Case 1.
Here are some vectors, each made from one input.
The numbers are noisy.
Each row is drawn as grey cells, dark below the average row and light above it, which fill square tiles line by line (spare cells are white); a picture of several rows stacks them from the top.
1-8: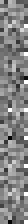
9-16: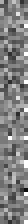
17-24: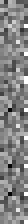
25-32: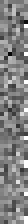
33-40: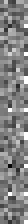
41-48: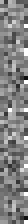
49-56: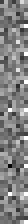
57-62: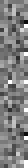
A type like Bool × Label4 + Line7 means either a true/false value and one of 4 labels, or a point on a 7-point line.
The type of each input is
Bool × Bool × Bool.
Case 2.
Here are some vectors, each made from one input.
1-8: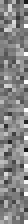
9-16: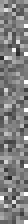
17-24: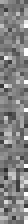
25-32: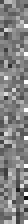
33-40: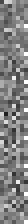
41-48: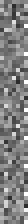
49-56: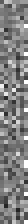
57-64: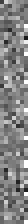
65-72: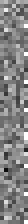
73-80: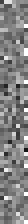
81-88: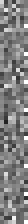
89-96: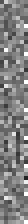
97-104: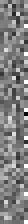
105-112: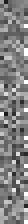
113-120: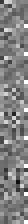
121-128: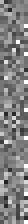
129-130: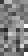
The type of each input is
Tree10.
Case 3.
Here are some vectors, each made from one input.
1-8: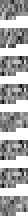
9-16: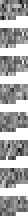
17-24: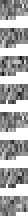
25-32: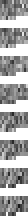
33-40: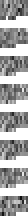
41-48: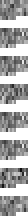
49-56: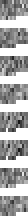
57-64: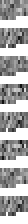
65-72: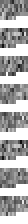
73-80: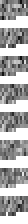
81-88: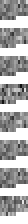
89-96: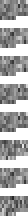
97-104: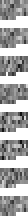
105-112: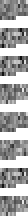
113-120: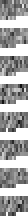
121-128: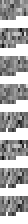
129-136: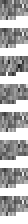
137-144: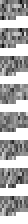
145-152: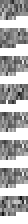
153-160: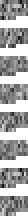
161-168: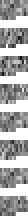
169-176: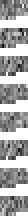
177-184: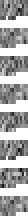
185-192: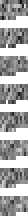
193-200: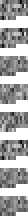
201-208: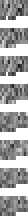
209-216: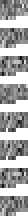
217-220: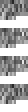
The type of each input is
Line6.
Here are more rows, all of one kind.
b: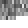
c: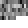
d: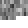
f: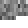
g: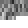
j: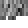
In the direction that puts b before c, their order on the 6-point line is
g, b, d, f, j, c.
